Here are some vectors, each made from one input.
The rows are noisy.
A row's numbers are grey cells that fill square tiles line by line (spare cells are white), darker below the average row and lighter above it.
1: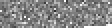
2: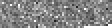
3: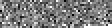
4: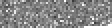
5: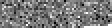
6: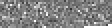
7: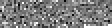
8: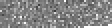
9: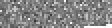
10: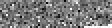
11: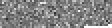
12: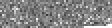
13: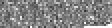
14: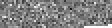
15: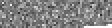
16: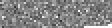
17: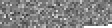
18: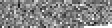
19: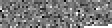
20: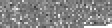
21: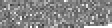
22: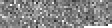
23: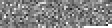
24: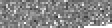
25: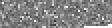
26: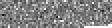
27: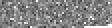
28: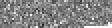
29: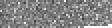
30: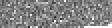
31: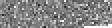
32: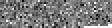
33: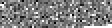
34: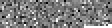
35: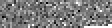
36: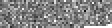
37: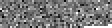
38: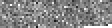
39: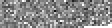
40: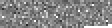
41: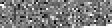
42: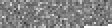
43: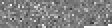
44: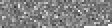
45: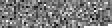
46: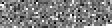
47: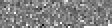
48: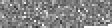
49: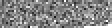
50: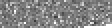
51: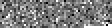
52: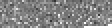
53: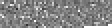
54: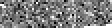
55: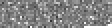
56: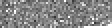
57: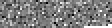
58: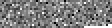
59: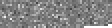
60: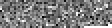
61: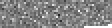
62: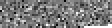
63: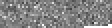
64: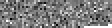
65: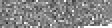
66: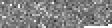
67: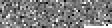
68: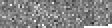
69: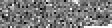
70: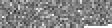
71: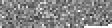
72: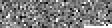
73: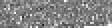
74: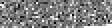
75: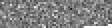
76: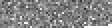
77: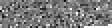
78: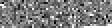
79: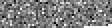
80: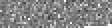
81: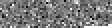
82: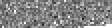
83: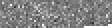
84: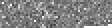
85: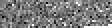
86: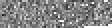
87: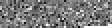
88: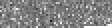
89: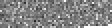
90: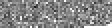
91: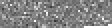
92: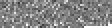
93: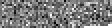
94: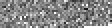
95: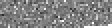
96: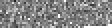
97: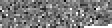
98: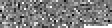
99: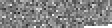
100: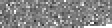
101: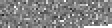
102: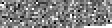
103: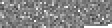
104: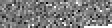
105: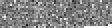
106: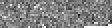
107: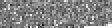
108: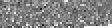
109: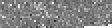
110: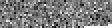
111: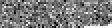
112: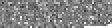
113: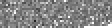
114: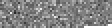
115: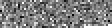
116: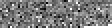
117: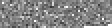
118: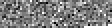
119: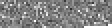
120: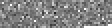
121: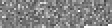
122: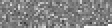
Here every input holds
either a point on a 10-point line, or a point on an 11-point line, or a node of a 10-node tree.
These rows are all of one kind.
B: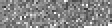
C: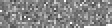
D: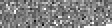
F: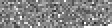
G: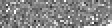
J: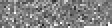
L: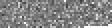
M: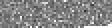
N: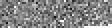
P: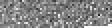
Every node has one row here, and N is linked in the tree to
L.
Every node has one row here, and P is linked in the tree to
F.
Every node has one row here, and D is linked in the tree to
G.
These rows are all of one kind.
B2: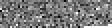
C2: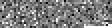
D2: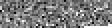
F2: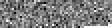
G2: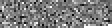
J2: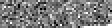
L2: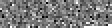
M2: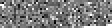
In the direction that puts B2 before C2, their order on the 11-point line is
M2, J2, F2, D2, B2, L2, C2, G2.
